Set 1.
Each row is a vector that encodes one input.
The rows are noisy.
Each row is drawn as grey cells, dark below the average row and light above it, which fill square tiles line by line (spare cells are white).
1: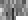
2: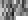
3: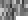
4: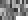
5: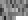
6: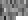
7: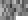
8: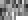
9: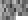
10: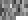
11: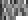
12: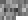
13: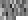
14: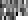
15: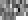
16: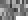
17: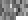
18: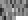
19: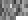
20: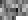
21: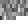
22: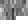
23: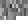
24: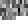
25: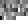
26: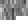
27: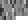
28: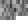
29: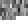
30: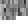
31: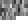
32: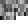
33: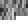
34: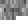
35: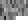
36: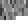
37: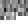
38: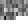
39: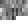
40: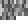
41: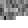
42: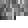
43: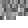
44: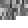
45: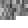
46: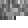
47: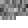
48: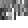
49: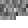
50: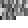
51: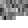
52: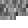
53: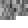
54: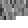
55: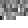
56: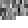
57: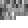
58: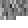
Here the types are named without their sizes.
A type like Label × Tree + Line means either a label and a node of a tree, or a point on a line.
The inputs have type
Bool × Label.
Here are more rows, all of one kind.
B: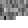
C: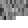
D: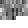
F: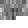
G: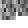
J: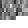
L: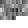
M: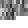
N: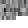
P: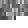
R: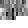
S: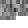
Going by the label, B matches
C, G, M and S.
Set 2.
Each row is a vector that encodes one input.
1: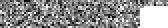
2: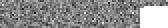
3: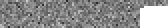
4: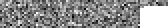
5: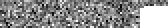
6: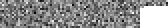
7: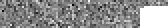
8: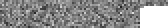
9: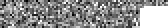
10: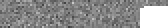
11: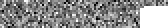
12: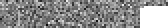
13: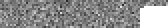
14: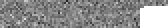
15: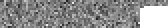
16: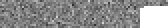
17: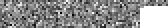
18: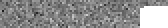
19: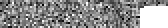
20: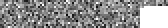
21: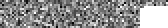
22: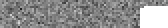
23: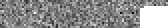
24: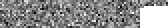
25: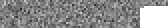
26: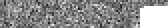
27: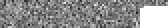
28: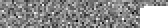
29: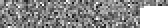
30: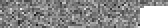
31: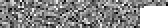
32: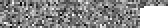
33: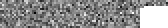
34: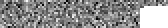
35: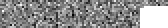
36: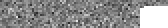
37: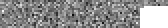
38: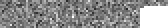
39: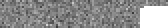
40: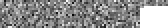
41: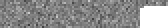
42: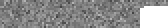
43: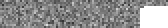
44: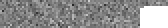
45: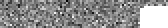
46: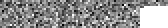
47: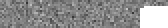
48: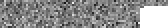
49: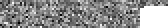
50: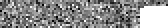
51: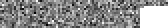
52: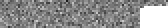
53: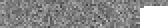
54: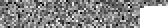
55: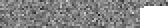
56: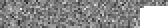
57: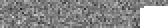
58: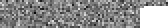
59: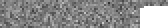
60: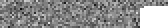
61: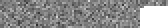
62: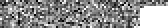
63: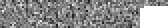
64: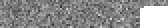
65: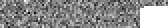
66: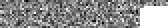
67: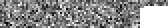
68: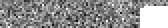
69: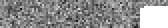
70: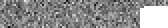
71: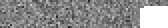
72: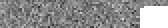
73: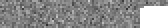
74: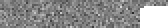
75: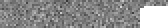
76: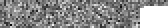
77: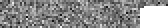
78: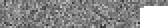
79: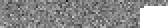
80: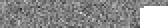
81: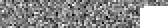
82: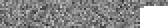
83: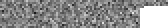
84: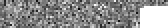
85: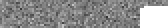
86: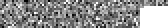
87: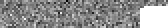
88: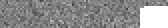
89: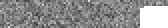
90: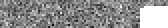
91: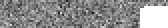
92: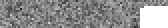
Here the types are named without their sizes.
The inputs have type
List(Line).
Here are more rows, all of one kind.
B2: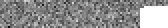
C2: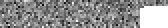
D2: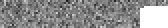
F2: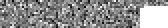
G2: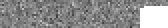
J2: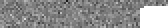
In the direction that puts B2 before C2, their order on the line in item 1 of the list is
F2, J2, B2, C2, G2, D2.
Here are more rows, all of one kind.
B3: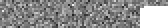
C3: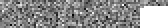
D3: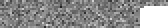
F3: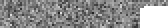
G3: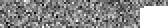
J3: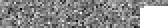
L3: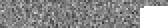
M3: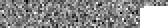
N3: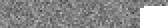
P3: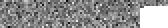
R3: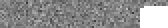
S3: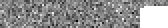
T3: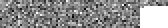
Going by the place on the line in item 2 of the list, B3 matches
M3 and T3.
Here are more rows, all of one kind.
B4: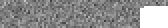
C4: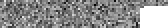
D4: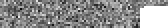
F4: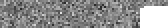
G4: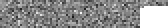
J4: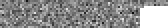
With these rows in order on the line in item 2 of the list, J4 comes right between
C4 and F4.
